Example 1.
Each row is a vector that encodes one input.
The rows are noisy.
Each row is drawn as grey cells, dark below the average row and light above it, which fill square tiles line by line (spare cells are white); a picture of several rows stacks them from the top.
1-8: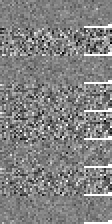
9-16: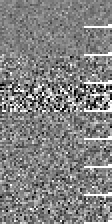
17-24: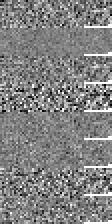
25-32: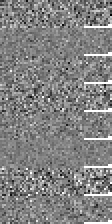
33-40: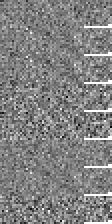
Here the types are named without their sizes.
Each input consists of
a list of points on a line.
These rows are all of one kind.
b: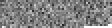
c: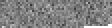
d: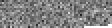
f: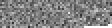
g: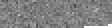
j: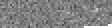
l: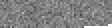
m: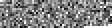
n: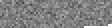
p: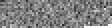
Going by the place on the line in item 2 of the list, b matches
c, m and n.
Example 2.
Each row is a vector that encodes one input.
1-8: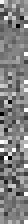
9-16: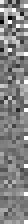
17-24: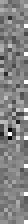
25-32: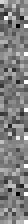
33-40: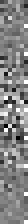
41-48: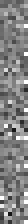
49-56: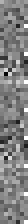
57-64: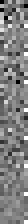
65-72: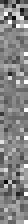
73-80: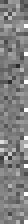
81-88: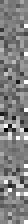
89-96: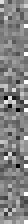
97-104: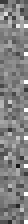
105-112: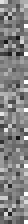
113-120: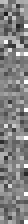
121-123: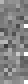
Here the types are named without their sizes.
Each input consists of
a list of points on a line.
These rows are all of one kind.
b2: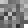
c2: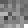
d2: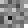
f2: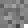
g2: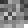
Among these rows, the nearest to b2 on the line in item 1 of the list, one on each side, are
c2 and d2.
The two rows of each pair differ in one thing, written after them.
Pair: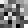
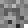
the place on the line in item 1 of the list
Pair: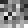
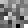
the place on the line in item 2 of the list
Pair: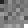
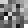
the place on the line in item 1 of the list
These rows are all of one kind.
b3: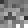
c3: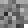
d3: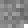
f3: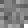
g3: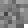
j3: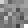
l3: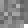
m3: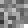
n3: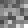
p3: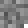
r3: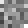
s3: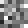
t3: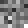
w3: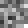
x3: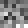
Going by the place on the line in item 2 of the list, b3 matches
m3, n3, s3 and w3.
